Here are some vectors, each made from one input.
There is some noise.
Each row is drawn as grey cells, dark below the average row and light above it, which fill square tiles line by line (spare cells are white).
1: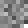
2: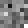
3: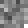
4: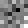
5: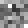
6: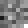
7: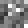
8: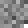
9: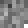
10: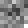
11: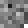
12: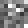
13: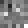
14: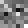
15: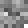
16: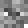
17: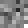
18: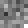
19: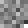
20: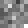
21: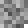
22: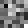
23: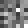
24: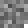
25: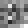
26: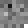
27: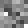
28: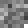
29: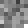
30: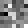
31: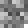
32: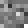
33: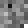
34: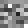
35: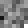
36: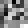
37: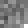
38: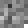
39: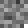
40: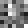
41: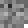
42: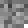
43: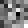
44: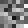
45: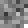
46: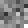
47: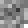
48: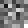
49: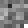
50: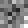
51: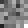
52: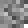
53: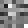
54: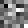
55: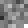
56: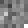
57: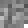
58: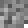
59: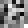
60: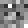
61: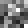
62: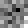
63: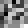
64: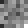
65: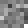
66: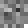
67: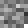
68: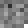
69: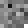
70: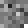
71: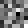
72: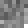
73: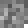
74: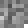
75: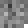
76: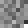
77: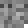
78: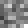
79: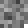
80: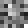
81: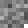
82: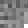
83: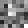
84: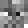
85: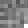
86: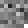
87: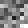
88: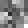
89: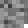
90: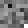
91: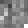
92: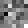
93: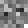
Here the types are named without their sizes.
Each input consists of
a point on a line, together with either a point on a line, or three true/false values.
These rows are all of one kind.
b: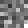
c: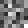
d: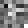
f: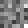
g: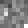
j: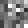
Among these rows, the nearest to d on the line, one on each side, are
c and j.
